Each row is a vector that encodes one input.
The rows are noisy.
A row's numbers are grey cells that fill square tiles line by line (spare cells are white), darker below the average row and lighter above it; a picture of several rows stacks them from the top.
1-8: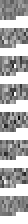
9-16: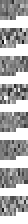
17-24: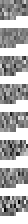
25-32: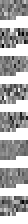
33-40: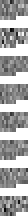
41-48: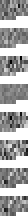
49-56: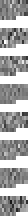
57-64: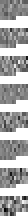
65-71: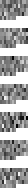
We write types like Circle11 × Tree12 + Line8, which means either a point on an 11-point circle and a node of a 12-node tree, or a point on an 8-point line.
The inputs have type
List2(Line5).
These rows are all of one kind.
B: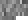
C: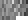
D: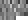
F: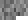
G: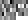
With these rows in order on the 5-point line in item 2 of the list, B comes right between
C and G.
